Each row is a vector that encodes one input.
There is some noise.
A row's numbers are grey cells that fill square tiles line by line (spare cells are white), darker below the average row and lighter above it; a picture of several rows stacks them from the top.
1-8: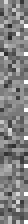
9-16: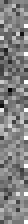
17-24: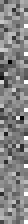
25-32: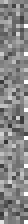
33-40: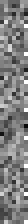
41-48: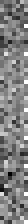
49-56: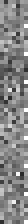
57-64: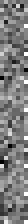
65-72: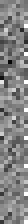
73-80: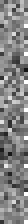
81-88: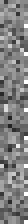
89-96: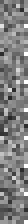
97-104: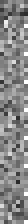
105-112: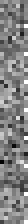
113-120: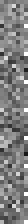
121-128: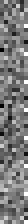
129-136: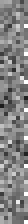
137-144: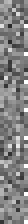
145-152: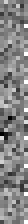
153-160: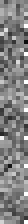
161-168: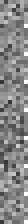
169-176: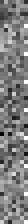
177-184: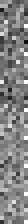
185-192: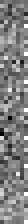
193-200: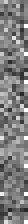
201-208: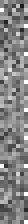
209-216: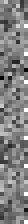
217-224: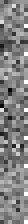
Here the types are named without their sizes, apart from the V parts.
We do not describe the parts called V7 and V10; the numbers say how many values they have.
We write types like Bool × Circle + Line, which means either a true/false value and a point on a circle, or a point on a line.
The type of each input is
(Bool × V10 + Unit) × Line × V7.
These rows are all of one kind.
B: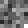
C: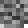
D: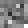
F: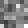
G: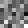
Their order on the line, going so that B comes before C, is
B, C, F, D, G.
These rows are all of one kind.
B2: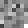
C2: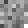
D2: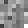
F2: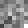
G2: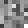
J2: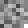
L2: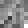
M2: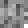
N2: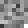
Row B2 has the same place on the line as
C2 and D2.
